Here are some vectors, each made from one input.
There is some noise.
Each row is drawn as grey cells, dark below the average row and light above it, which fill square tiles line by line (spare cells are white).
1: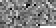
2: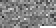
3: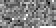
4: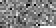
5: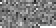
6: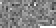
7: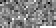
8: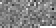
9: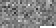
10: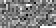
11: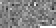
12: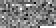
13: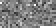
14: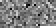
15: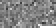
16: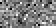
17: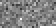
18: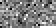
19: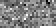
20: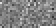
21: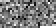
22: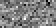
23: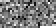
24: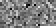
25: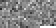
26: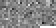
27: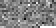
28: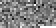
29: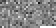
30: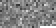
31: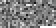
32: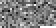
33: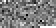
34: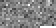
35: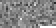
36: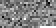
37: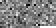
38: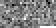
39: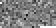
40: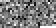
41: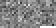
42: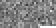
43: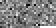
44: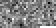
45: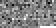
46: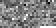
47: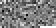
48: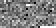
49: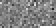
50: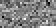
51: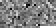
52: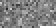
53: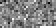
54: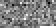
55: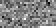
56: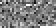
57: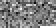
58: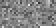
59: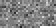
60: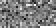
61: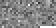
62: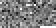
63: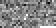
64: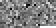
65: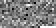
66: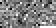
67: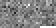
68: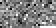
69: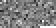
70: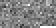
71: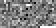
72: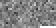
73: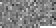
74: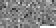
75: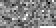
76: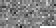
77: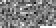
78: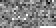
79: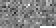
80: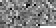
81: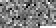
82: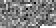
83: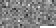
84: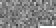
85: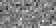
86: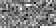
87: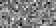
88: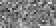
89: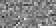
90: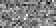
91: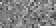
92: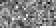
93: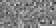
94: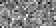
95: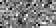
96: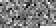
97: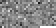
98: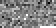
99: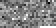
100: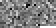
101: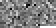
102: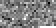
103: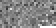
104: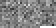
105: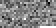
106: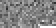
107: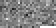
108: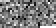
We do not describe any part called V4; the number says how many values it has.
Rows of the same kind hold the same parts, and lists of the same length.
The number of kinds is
3.
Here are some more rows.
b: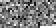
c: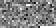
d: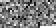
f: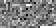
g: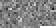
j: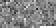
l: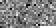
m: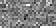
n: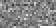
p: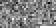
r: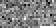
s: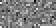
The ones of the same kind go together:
b, d, l
c, f, j, m, p
g, n, r, s

